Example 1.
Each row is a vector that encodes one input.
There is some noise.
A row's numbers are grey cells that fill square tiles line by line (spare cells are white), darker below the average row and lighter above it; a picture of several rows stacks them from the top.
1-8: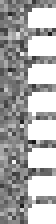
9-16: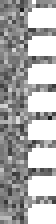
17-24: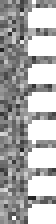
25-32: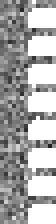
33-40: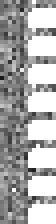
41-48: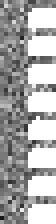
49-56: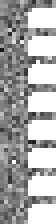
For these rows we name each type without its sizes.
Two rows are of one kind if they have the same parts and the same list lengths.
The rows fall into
2 kinds.
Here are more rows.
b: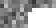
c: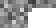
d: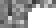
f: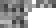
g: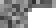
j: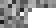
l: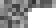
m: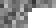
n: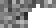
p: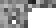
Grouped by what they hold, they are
b, c, d, g, l, m, n, p
f, j

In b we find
a node of a tree.
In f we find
a point on a line.
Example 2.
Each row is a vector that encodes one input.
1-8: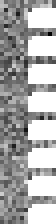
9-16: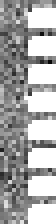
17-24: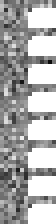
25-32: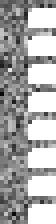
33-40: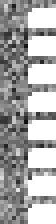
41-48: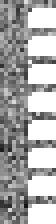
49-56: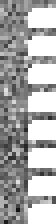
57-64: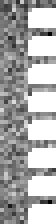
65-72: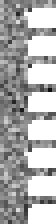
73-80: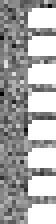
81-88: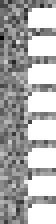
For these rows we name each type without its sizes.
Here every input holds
either a point on a circle, or a node of a tree.
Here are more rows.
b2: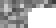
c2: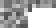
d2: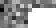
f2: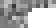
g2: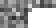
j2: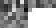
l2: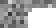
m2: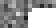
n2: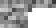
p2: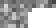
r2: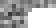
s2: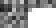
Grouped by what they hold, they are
b2, c2, f2, l2, n2, p2, r2
d2, g2, j2, m2, s2

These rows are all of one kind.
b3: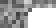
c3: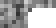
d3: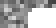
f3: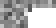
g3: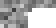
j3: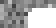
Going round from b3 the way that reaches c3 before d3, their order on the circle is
b3, c3, f3, g3, d3, j3.
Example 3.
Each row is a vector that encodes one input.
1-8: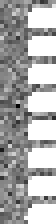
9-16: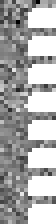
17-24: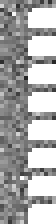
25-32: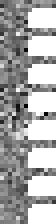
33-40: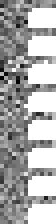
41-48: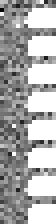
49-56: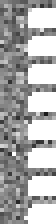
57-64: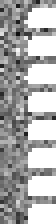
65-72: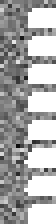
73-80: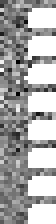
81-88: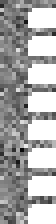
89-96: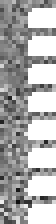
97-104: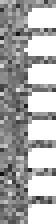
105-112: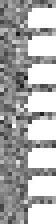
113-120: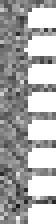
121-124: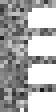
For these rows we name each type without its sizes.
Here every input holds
a point on a line, together with either a fixed value, or a node of a tree.
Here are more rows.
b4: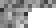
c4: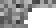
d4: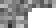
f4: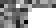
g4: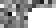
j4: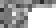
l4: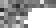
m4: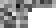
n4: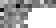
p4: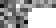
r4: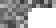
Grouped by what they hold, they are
b4, c4, d4, g4, j4, l4, m4, n4, r4
f4, p4

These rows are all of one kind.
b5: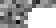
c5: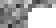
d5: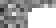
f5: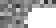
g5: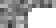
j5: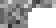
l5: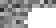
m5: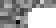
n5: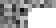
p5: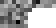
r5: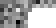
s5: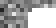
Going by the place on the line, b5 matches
m5 and n5.
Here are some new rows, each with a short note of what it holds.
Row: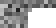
a point on a line
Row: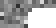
a point on a line and a node of a tree
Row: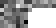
a point on a line
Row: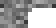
a point on a line
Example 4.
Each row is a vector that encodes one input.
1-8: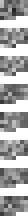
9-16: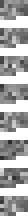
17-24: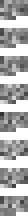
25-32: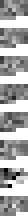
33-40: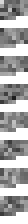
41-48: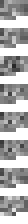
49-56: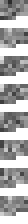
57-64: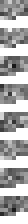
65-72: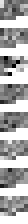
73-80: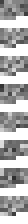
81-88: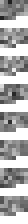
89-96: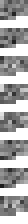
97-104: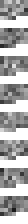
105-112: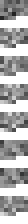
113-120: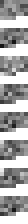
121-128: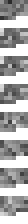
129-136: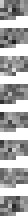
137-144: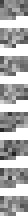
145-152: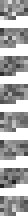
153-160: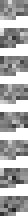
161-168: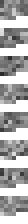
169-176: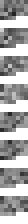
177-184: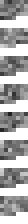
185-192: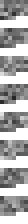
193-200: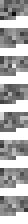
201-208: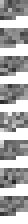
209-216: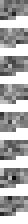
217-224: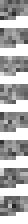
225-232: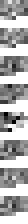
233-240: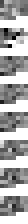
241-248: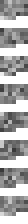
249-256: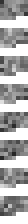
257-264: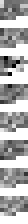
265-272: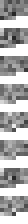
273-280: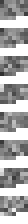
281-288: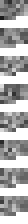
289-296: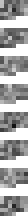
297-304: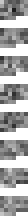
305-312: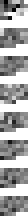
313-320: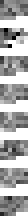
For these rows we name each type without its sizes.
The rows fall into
2 kinds.
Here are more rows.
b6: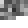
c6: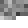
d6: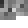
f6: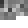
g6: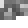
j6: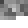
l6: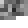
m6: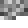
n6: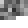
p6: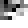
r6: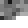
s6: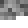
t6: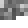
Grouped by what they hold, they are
b6, c6, d6, f6, g6, j6, l6, m6, n6, r6, s6, t6
p6

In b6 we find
a point on a circle and a true/false value.
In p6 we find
a fixed value.
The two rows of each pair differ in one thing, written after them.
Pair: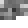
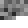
the place on the circle
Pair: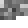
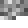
the true/false value
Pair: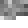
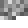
the place on the circle
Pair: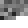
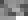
the true/false value
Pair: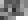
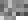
the true/false value
